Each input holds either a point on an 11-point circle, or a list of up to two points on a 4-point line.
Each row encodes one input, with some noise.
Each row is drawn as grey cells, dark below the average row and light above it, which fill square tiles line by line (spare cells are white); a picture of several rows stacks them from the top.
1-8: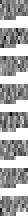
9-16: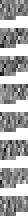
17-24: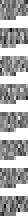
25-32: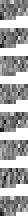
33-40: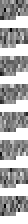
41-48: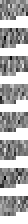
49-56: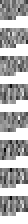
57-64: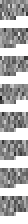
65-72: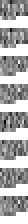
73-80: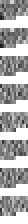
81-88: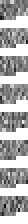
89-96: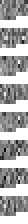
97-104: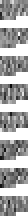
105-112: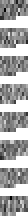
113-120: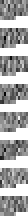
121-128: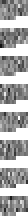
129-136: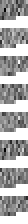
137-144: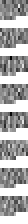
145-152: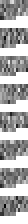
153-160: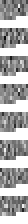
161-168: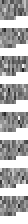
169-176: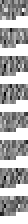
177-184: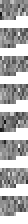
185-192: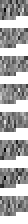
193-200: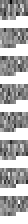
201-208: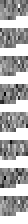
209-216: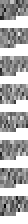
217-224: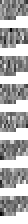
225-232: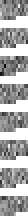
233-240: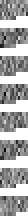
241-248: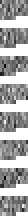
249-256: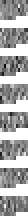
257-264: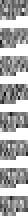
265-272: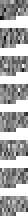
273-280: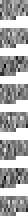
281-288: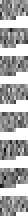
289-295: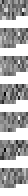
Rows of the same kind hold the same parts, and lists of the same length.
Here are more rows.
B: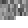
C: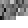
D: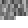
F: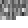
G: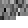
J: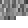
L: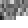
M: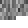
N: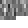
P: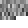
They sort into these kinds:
B, D
C, G, L, P
F
J, M, N

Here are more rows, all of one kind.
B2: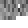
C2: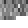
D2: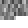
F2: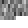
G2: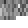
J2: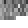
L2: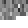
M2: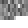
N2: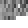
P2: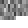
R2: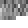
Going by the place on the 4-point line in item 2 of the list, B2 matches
M2, N2 and P2.
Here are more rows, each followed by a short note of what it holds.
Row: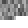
a list of two items
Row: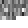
the empty list
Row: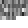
the empty list
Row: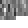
a list of one item
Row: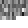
the empty list
